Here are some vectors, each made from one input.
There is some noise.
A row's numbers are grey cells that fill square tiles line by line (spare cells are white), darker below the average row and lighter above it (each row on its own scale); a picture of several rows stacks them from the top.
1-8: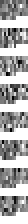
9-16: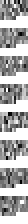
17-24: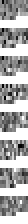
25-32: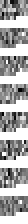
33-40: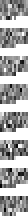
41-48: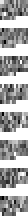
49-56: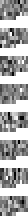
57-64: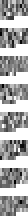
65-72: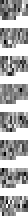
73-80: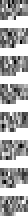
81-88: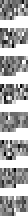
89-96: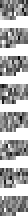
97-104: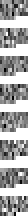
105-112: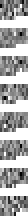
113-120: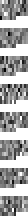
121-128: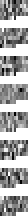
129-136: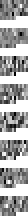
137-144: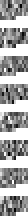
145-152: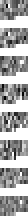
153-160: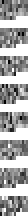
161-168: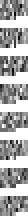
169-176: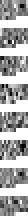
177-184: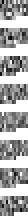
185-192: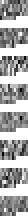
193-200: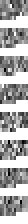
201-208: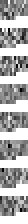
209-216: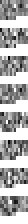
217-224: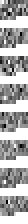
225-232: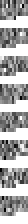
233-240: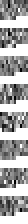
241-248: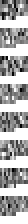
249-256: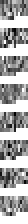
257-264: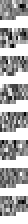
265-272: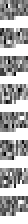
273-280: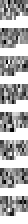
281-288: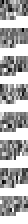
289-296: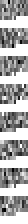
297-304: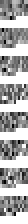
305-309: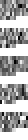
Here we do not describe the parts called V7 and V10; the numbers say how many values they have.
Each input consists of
three true/false values, together with either a node of an 11-node tree, or a value of V7 and a value of V10.
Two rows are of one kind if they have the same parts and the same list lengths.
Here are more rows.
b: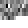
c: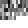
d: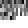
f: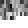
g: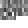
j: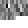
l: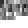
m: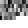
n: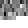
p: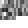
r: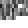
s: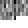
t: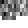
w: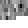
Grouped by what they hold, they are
b, g, j, p, r, s, t
c, d, f, l, m, n, w

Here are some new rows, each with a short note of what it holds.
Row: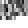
three true/false values, a value of V7 and a value of V10
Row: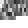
a node of an 11-node tree and three true/false values
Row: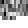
three true/false values, a value of V7 and a value of V10
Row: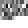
a node of an 11-node tree and three true/false values
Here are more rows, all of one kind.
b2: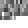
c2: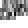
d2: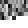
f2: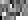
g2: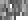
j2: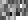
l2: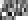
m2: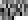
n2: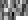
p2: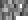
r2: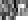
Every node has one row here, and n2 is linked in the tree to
p2.
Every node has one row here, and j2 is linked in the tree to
b2.
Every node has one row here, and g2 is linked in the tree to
f2 and r2.
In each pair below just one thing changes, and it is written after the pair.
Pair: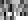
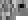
one of the three true/false values
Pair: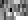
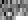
the value of V7
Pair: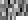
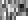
the value of V10
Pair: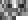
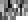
the value of V7
